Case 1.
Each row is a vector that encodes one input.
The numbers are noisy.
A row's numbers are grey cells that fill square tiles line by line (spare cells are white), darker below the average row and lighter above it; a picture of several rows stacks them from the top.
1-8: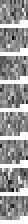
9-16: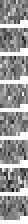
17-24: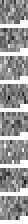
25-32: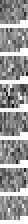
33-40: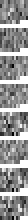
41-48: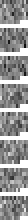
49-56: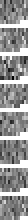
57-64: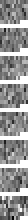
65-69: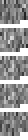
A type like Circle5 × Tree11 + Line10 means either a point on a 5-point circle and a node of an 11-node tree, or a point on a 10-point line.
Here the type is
Bool × Circle5 + Unit.
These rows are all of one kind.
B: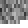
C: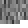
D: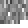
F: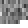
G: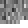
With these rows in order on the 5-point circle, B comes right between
C and D.
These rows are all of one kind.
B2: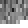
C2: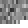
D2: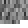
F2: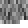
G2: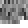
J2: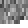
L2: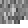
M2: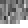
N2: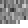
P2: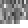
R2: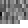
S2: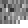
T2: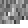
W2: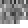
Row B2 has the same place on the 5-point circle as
M2, P2 and W2.
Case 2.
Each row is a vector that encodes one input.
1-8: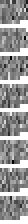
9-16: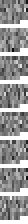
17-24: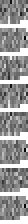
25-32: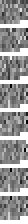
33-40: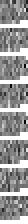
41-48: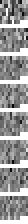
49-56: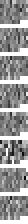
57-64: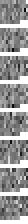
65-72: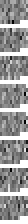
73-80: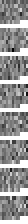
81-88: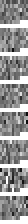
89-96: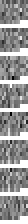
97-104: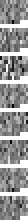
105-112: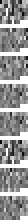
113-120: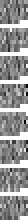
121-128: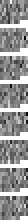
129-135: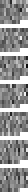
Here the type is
Bool × Circle5 + Unit.
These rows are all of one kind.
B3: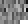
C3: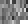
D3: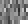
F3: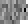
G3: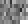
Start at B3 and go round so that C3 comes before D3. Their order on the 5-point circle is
B3, C3, D3, F3, G3.
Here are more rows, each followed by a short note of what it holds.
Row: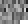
a point on a 5-point circle and a true/false value
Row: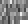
a point on a 5-point circle and a true/false value
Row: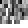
a fixed value
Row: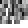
a fixed value
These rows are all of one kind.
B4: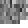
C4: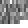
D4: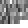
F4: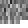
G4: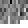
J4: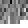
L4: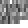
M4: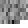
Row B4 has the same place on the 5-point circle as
G4 and J4.
